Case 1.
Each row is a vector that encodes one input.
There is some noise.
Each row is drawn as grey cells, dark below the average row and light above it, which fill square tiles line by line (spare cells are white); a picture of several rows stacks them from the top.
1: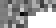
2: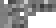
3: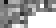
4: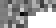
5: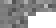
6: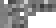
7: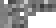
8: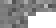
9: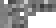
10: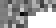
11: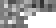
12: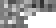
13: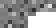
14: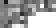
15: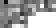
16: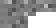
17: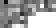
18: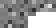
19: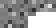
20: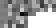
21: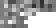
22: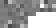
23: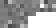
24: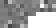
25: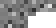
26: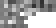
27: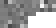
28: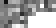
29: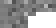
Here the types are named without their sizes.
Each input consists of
a node of a tree.
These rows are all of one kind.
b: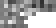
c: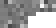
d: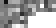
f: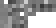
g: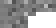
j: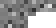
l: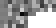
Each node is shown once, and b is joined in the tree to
f.
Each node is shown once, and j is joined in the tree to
g and l.
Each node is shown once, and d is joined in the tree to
c.
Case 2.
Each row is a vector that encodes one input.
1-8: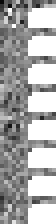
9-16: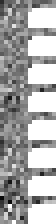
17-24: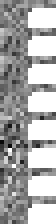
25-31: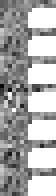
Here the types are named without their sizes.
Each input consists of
a point on a line.
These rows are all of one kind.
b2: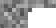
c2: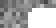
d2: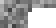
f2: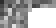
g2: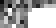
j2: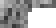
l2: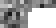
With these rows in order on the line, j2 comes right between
d2 and l2.
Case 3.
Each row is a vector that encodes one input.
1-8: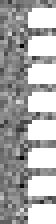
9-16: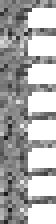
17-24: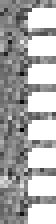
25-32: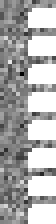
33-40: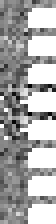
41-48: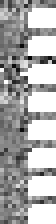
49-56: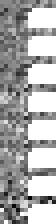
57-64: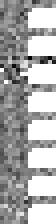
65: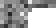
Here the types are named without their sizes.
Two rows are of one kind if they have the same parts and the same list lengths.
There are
2 kinds of row.
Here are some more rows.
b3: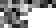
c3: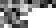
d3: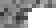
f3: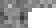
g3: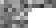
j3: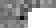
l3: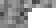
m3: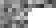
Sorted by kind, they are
b3, c3
d3, f3, g3, j3, l3, m3

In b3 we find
a fixed value.
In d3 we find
a node of a tree.
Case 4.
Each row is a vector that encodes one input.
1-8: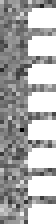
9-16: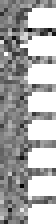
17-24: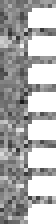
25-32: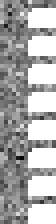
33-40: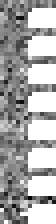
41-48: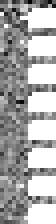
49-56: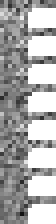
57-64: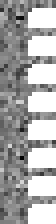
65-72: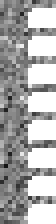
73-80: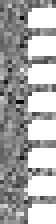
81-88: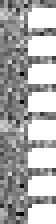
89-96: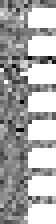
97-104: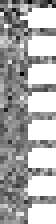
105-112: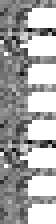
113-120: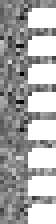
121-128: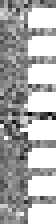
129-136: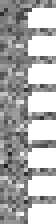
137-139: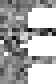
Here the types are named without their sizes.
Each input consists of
either a fixed value, or a node of a tree.
